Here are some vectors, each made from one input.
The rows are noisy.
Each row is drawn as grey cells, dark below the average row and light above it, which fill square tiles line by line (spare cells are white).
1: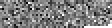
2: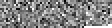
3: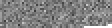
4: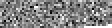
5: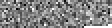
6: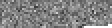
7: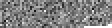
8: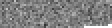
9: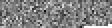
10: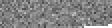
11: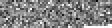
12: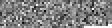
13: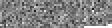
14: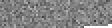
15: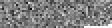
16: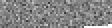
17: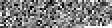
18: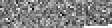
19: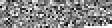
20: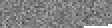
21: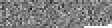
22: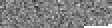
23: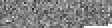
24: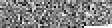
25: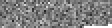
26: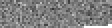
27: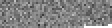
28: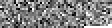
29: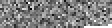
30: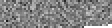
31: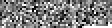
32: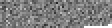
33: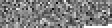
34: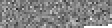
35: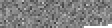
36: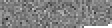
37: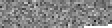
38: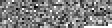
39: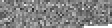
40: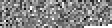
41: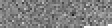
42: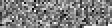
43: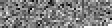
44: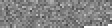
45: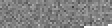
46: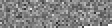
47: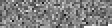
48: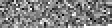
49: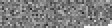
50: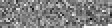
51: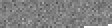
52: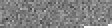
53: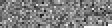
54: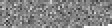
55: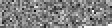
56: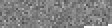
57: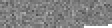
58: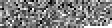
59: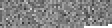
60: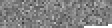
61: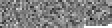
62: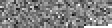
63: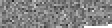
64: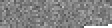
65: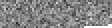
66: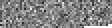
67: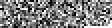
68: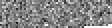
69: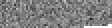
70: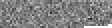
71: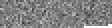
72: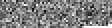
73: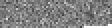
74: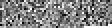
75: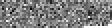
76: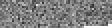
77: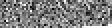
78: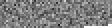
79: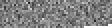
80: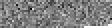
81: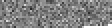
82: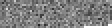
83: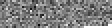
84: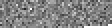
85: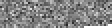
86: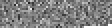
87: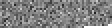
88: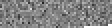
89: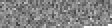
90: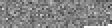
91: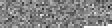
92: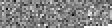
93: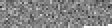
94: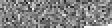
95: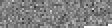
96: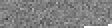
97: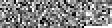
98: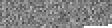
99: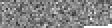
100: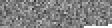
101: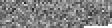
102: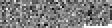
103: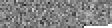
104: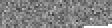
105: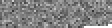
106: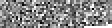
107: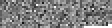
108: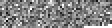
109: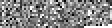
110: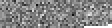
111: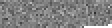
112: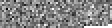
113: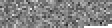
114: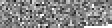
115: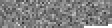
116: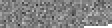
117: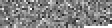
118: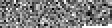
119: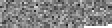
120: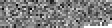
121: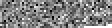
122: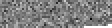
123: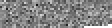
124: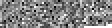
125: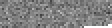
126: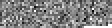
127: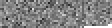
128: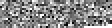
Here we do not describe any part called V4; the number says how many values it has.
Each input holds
a point on a 5-point line, together with a list of up to two items, each a true/false value and a value of V4.
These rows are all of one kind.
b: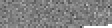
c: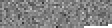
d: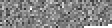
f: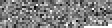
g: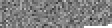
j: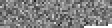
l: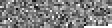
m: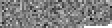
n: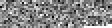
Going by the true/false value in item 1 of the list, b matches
d, f and j.
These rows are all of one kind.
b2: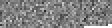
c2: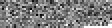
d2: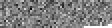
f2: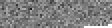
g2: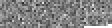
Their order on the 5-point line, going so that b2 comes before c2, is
b2, c2, f2, g2, d2.
